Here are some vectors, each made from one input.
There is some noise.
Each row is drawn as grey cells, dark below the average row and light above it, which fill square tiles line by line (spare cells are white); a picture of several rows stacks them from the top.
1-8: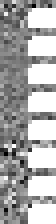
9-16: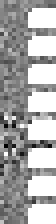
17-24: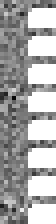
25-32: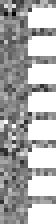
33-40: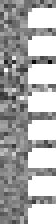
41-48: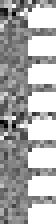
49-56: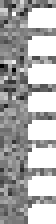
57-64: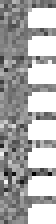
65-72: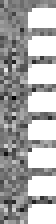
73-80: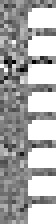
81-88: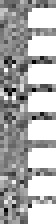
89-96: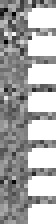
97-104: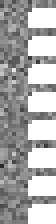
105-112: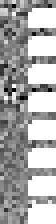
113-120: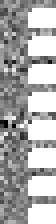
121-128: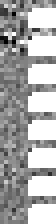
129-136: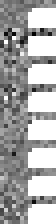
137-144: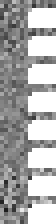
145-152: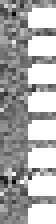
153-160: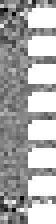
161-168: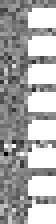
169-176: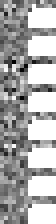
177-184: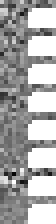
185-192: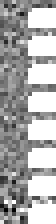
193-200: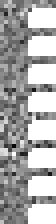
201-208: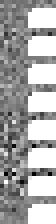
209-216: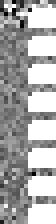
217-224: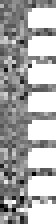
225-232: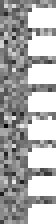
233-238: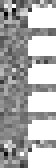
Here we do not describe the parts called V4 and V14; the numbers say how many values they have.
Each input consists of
one of 9 labels and a value of V4, together with either three true/false values, or a value of V14.
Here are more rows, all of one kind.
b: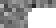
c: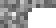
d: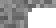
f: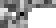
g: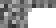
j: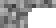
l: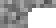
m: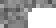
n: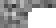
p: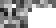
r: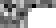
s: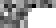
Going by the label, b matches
f, g, l and p.
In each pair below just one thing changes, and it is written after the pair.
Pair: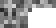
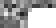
the value of V4
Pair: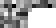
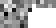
the value of V4
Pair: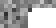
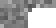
the label
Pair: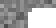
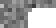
one of the three true/false values
